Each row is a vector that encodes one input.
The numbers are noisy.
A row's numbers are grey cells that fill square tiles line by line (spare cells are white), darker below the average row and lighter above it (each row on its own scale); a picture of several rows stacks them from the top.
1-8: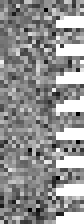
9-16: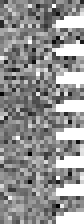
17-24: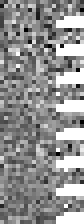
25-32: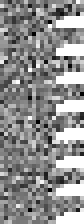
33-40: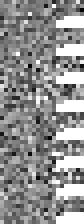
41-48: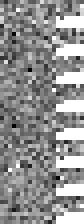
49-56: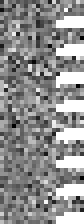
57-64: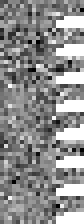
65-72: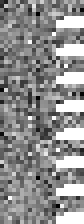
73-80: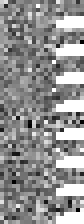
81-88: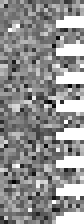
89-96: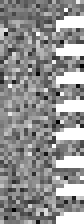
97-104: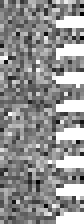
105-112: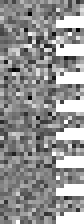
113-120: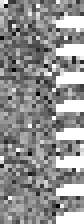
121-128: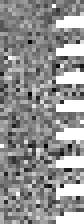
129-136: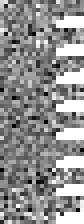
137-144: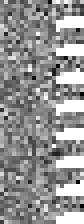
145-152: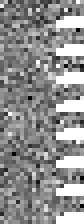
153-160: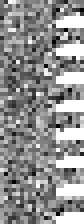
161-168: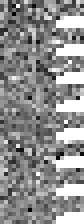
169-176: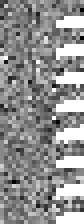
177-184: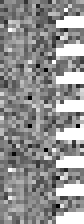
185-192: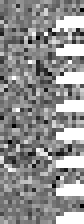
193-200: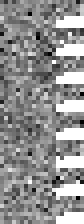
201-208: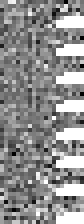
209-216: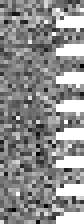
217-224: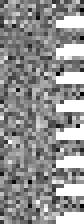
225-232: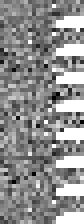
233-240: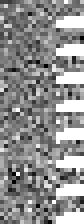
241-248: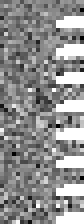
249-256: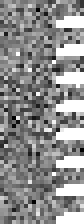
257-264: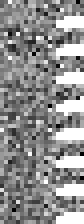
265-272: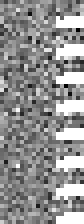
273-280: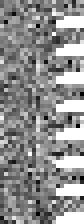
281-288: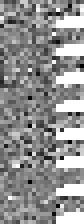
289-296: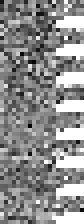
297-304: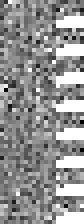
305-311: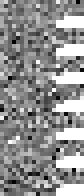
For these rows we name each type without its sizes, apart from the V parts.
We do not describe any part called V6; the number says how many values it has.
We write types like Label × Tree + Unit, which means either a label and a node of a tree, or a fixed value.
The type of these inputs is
Label × List(Bool × V6).
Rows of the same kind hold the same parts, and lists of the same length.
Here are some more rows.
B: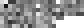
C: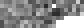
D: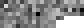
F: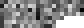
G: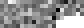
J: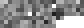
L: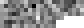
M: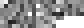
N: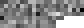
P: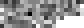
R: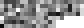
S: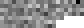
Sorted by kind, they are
B, L, M, P, R, S
C, F, J
D, N
G

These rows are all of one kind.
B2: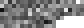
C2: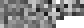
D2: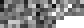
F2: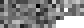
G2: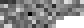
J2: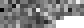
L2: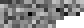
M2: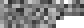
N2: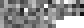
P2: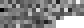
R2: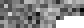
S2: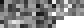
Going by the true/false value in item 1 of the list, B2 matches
C2, L2 and M2.
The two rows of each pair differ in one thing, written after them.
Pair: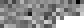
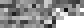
the label
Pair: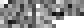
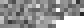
the true/false value in item 1 of the list
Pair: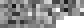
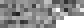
the value of V6 in item 1 of the list
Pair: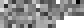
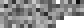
the value of V6 in item 1 of the list
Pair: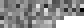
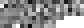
the label
